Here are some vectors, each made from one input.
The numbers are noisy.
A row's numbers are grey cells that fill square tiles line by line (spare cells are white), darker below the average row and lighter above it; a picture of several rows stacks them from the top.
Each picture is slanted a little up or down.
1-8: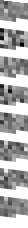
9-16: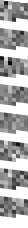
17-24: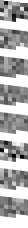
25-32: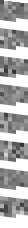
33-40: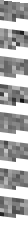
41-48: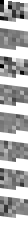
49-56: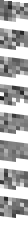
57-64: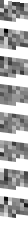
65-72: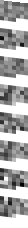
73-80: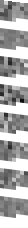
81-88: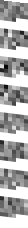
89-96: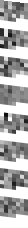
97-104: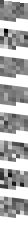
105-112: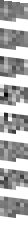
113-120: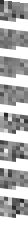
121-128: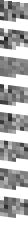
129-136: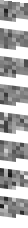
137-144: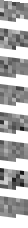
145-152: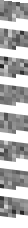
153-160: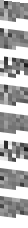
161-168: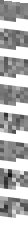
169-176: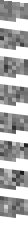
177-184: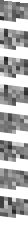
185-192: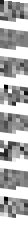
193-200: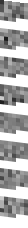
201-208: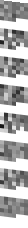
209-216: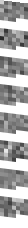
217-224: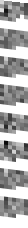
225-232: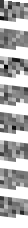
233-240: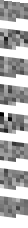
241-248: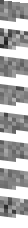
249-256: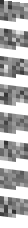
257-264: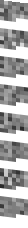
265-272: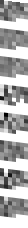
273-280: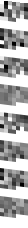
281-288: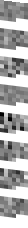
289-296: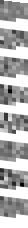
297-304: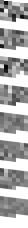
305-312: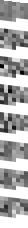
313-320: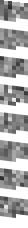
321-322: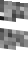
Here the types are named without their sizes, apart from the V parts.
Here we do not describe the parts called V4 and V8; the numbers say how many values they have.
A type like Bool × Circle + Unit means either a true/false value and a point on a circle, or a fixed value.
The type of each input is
Bool × V4 × V8 + List(Line).
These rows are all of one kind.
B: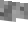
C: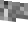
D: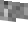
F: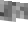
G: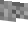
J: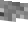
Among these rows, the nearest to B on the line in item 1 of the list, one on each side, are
F and G.
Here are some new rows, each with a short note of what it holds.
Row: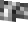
the empty list
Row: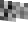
a true/false value, a value of V4 and a value of V8
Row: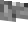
the empty list
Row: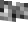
the empty list
